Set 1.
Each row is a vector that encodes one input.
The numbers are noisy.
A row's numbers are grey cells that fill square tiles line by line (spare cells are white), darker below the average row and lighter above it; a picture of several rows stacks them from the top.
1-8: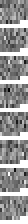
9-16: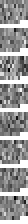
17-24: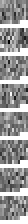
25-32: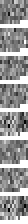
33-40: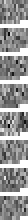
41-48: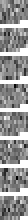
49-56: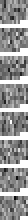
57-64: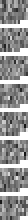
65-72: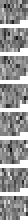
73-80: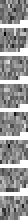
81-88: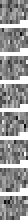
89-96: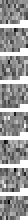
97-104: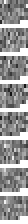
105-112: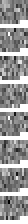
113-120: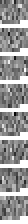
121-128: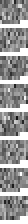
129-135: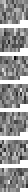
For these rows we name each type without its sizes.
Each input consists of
a list of points on a circle.
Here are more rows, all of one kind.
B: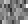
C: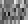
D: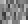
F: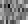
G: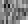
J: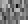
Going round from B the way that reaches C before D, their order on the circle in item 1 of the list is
B, F, G, C, J, D.
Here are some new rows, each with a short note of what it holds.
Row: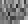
a list of two items
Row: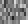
a list of two items
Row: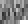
a list of two items
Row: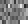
a list of one item
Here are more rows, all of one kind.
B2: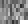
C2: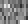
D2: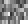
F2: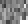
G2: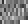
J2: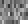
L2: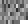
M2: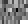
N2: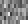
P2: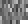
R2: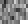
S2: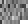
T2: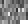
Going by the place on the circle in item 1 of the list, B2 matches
G2, J2, L2 and S2.
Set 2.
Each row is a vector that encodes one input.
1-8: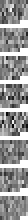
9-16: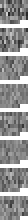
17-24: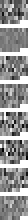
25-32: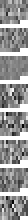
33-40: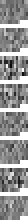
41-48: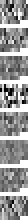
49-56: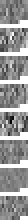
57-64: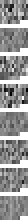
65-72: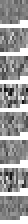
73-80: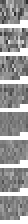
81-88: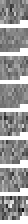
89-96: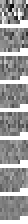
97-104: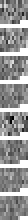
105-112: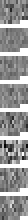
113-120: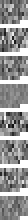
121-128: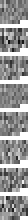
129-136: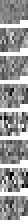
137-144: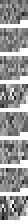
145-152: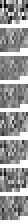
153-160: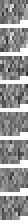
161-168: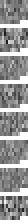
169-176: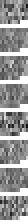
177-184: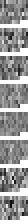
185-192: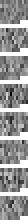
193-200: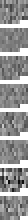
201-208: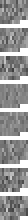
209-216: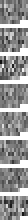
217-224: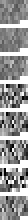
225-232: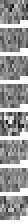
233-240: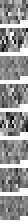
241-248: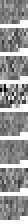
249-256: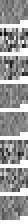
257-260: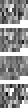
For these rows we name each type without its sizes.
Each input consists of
either a point on a circle, a node of a tree and three true/false values, or a fixed value.
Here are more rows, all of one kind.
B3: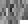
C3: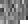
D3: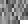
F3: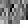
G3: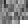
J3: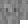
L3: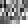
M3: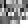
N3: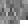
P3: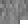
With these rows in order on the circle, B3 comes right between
D3 and M3.
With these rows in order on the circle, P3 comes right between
F3 and G3.
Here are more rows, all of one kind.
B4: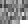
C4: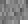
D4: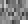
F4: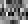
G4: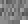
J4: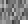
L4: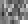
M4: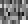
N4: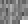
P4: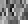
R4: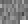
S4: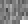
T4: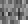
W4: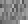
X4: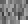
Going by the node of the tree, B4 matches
G4, J4, S4 and X4.
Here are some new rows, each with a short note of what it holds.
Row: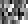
a point on a circle, a node of a tree and three true/false values
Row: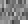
a point on a circle, a node of a tree and three true/false values
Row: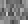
a point on a circle, a node of a tree and three true/false values
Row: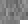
a point on a circle, a node of a tree and three true/false values
